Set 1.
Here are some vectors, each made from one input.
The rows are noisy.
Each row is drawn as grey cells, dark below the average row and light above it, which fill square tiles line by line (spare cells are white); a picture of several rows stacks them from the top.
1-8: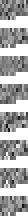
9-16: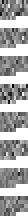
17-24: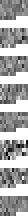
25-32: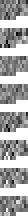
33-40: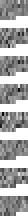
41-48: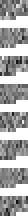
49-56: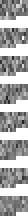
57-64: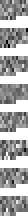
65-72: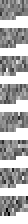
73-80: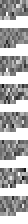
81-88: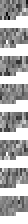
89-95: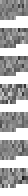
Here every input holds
either a node of a 7-node tree, or three true/false values.
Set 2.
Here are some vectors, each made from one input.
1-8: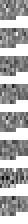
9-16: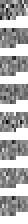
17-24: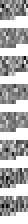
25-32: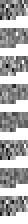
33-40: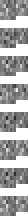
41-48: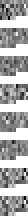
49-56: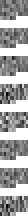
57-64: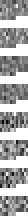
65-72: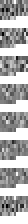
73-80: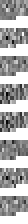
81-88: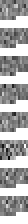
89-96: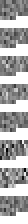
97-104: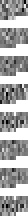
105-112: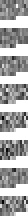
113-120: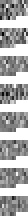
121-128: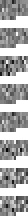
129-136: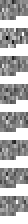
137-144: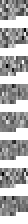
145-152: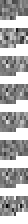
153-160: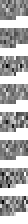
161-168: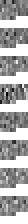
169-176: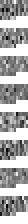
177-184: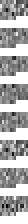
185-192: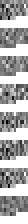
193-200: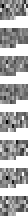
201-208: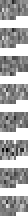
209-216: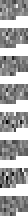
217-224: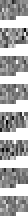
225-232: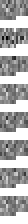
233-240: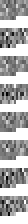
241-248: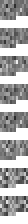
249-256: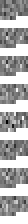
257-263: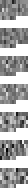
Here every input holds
either a point on a 13-point circle, or a point on an 18-point circle.
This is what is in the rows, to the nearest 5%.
About 35% of them hold a point on a 13-point circle. The rest hold a point on an 18-point circle.
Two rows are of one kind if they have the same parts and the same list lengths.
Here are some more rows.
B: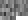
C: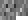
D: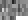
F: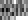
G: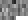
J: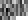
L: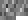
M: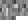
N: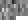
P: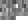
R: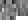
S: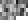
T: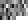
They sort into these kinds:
B, C, D, G, L, M, N, P, R
F, J, S, T

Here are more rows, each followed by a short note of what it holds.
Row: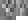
a point on an 18-point circle
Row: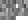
a point on an 18-point circle
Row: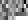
a point on a 13-point circle
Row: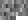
a point on an 18-point circle
